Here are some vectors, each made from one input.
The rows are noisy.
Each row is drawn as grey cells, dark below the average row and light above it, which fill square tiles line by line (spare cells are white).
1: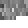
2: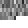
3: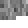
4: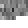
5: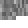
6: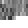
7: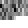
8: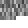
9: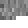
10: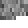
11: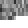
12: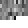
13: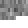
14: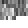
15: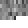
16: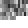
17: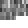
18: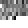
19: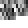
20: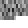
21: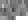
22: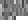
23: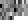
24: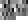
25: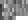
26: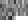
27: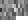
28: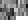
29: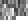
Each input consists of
three true/false values.
